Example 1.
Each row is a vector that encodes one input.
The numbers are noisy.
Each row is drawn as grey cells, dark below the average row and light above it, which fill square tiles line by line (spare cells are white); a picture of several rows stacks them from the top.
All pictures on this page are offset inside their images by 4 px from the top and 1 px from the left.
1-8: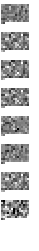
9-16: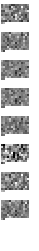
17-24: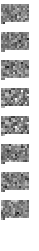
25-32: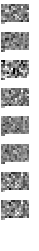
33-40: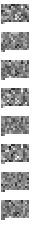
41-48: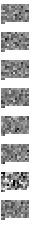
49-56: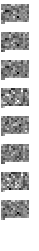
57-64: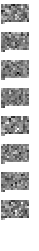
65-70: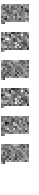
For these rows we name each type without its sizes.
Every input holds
a list of items, each a point on each of two lines.
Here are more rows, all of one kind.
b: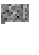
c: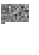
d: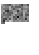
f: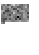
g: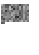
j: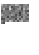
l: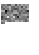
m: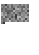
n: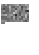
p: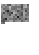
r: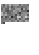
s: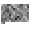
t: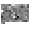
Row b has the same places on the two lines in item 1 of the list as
d and p.
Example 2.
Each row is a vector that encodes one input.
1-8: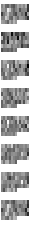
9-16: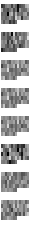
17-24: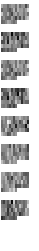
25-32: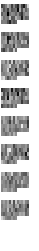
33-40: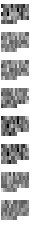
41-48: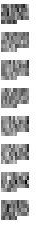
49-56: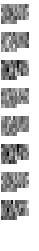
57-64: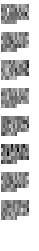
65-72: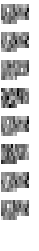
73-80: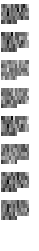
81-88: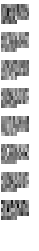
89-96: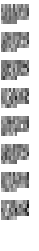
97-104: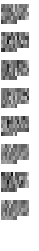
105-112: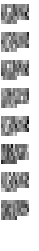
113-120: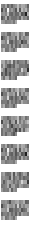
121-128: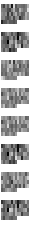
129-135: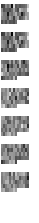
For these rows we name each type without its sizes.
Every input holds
a point on a line, together with either a fixed value, or three true/false values.
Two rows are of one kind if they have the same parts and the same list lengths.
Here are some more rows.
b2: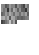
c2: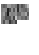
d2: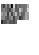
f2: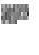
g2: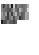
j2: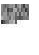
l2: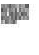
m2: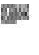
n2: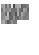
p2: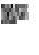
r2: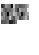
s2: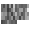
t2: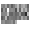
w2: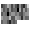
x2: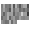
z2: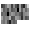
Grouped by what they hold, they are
b2, c2, f2, j2, n2, w2, x2, z2
d2, g2, l2, m2, p2, r2, s2, t2

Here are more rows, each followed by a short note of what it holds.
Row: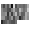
a point on a line
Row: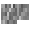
a point on a line and three true/false values
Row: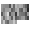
a point on a line and three true/false values
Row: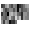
a point on a line and three true/false values
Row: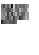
a point on a line
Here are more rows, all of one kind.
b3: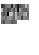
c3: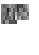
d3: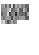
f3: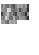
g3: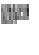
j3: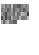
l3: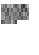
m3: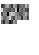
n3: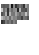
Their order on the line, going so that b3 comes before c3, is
m3, b3, n3, c3, l3, j3, g3, d3, f3.
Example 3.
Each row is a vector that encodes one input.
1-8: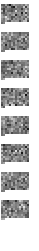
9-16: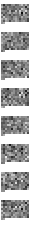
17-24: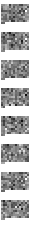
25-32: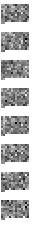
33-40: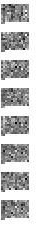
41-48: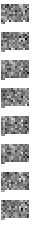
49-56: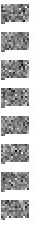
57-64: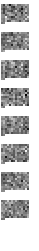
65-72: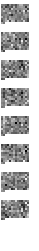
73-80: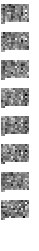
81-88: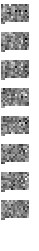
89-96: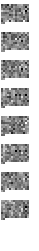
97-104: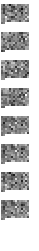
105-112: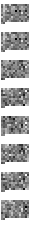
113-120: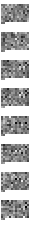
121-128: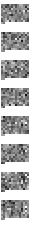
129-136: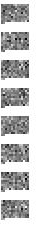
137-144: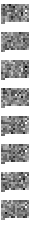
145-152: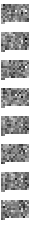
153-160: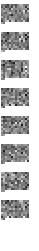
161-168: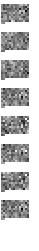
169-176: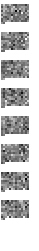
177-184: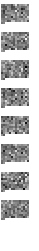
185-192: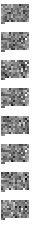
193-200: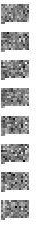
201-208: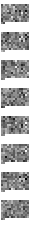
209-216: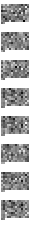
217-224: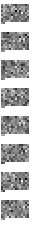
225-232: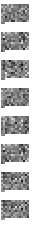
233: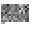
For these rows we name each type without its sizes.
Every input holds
a point on each of two lines and a true/false value.
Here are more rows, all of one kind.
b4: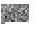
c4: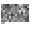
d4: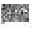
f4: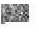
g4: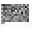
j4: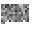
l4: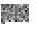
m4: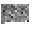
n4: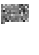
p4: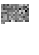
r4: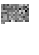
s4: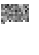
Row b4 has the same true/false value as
f4 and n4.
